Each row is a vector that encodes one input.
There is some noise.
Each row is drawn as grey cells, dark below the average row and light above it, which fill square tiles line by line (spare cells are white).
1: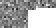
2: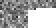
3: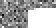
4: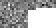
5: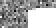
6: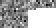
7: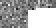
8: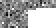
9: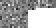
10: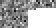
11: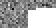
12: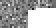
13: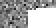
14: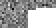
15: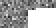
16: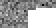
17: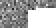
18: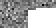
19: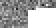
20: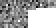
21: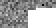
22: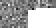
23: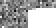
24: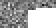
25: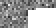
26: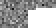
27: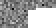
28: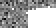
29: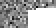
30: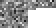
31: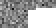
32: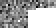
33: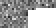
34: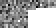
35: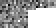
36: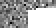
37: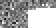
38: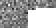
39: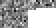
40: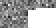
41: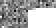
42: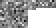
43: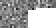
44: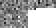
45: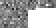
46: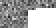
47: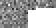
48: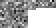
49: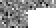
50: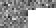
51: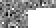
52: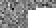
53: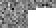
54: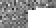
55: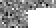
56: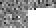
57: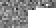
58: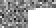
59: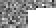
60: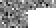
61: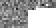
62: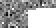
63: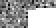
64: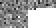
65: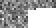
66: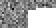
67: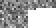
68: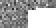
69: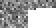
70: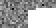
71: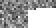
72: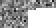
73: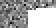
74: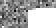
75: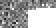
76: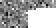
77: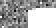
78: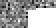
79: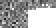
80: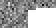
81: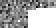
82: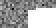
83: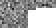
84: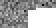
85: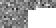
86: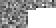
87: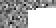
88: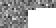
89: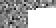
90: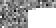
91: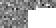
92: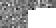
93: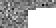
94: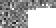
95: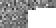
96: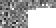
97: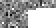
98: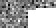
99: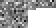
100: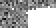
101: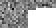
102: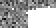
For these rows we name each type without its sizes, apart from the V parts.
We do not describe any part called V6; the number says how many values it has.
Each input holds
a true/false value, together with either a node of a tree, or a value of V6.
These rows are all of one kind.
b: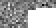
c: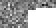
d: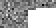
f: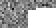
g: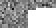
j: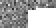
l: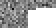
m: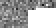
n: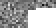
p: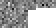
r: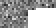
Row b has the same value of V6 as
c and n.
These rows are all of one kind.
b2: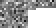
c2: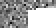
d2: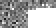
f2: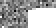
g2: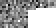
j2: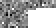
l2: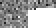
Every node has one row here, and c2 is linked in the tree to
g2 and l2.
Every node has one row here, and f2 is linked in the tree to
b2.
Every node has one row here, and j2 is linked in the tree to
d2.
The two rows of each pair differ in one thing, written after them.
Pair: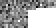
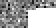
the true/false value
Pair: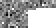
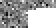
the true/false value
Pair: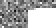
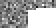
the node of the tree
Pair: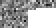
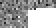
the node of the tree
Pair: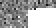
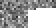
the true/false value
